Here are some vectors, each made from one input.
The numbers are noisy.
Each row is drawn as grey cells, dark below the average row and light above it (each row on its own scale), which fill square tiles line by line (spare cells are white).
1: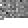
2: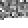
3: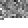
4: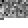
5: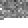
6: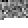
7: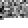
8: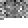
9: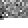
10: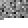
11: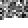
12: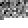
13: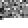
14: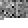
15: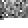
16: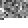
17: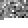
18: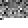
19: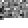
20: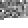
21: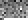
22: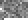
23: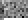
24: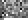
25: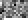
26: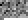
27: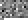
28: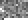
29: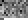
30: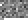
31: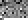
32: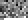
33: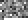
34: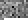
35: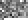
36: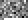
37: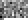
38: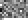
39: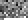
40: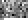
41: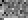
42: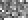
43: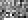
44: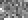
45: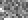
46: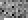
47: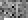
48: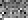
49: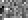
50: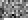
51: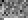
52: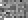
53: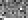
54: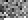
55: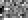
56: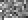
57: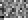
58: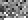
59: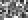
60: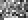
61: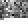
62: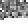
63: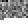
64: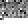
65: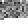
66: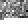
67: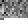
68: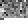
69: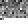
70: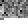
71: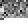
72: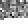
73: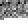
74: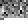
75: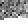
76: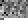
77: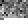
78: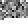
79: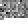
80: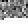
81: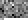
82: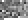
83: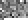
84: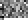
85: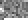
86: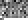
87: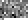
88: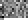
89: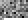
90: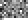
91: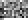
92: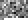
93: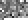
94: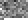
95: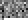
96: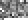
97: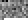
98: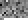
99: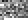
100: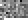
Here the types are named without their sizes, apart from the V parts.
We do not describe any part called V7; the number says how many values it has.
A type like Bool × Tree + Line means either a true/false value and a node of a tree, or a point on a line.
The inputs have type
Line × (Line + V7).
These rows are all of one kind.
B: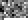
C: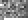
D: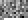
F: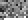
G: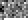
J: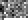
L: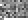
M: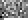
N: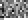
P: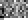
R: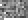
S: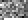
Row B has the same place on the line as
G and J.
